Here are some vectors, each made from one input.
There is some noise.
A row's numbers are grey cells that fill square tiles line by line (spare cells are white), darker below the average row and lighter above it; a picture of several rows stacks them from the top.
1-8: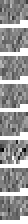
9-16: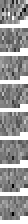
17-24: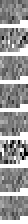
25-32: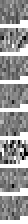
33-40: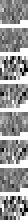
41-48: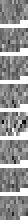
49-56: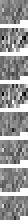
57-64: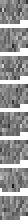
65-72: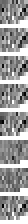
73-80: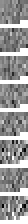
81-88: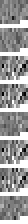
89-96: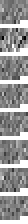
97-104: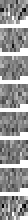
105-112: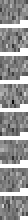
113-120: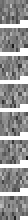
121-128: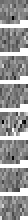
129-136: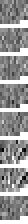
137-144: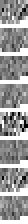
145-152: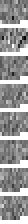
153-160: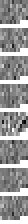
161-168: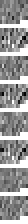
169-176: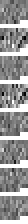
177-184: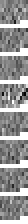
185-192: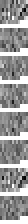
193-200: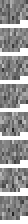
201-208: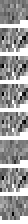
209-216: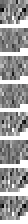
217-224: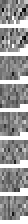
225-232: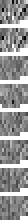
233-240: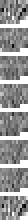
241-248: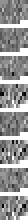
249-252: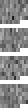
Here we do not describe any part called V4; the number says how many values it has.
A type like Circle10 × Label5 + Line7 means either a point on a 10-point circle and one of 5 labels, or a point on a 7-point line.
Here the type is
List2(Bool × (Line9 + V4)).
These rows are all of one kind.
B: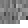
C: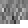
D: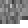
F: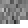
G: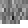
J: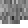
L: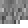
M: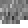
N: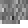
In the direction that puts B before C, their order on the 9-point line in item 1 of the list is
J, G, M, N, B, L, C, F, D.
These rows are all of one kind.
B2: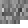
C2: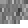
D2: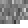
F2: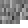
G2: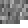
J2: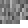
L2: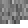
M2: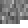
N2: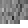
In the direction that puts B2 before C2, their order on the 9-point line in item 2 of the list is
F2, N2, J2, G2, B2, M2, L2, C2, D2.
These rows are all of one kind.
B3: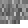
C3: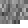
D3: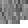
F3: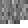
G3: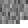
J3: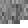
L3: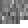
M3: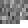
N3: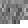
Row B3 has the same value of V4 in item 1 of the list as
F3, L3 and M3.
